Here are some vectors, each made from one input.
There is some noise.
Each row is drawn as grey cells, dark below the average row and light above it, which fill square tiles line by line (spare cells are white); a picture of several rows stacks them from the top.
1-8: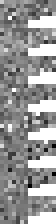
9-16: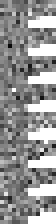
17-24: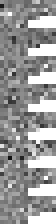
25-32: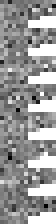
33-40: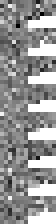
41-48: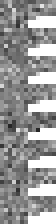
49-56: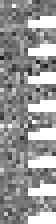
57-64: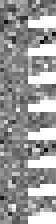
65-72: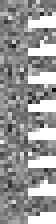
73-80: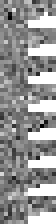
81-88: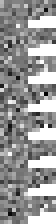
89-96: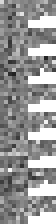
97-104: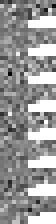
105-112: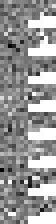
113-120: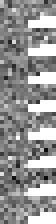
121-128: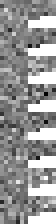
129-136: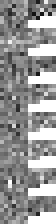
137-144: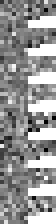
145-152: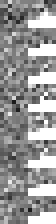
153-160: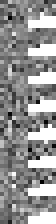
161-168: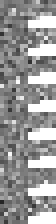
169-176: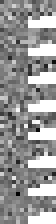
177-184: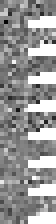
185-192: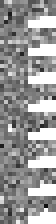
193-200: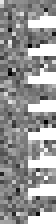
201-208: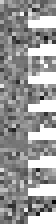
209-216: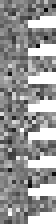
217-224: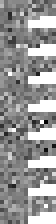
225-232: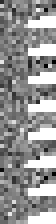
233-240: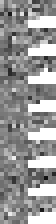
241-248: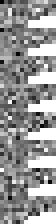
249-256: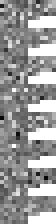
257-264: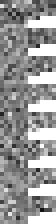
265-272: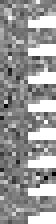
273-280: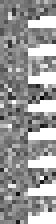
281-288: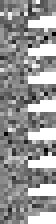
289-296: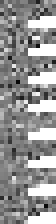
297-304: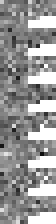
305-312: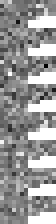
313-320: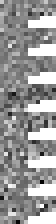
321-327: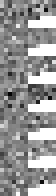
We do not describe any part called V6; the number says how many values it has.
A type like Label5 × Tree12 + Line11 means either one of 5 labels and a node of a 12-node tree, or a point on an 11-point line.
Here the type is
Line13 × (Line15 + V6).
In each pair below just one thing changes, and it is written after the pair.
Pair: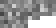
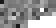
the place on the 13-point line
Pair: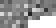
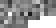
the place on the 15-point line
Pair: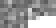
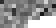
the place on the 13-point line
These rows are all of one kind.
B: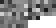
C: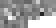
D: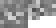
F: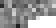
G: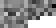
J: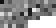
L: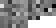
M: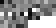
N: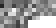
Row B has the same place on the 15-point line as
J, M and N.
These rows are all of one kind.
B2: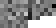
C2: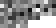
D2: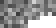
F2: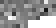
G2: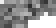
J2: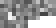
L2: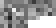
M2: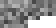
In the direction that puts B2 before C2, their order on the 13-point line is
F2, B2, C2, M2, J2, L2, G2, D2.
